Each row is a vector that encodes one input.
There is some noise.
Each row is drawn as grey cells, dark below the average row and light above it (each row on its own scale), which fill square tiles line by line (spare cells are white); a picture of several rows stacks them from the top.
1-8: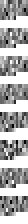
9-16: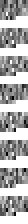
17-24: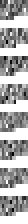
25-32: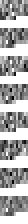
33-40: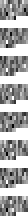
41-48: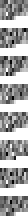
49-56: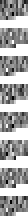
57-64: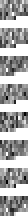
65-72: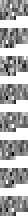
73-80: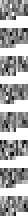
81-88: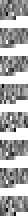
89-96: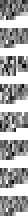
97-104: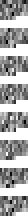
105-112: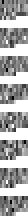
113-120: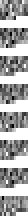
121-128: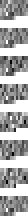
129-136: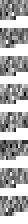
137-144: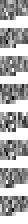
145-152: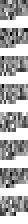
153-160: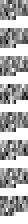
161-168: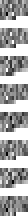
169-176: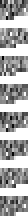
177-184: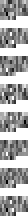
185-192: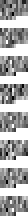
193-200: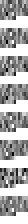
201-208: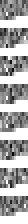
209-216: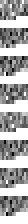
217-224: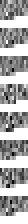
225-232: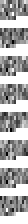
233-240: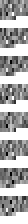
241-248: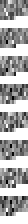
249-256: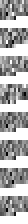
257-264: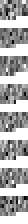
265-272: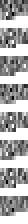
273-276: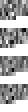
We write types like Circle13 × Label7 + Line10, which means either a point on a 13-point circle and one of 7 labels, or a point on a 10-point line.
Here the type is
List2(Bool × Line7).
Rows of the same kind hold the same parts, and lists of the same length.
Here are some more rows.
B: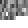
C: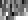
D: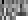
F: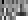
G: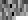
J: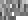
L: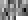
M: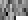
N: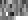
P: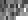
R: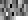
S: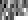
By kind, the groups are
B, C, G, N, P, R, S
D, F
J, L, M

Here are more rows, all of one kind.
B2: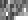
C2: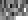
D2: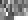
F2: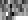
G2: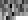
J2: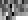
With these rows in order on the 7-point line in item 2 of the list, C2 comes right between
G2 and J2.
